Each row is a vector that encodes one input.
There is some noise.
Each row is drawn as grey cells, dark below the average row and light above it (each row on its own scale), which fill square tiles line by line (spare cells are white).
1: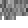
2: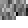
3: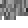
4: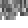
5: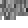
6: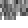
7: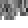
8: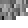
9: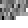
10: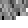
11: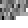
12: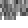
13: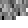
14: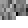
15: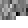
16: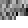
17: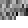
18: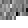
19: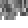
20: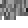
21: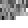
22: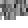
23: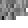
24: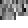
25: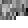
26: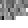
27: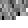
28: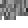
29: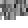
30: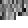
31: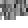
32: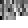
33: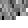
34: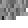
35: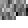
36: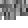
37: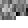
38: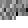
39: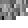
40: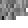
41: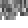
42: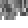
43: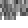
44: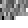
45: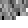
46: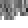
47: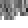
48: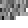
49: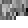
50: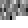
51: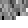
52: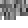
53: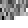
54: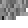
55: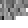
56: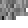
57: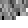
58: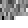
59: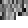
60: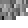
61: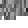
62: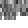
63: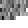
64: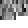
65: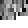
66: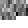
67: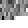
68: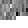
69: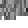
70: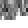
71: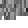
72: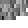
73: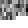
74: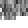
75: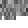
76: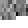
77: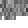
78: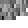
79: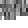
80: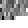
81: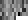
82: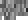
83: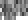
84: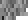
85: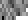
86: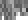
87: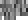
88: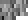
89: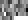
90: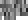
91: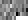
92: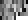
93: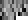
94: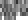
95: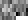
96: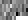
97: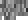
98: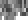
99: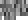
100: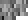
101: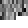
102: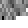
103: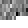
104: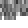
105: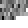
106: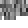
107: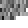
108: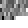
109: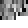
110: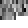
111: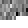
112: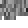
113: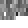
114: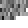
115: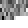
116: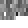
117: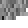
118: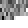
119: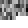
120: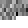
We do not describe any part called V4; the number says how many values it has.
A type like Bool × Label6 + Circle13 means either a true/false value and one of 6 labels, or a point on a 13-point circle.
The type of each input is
(Bool × Bool × Bool + Tree8) × V4.
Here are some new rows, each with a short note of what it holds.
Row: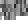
three true/false values and a value of V4
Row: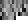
three true/false values and a value of V4
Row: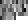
three true/false values and a value of V4
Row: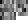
a node of an 8-node tree and a value of V4
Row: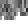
a node of an 8-node tree and a value of V4
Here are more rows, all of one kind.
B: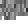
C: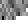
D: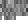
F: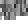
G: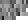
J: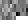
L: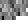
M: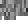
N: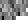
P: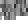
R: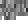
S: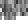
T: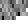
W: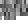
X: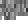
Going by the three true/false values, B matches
J, R, T and X.
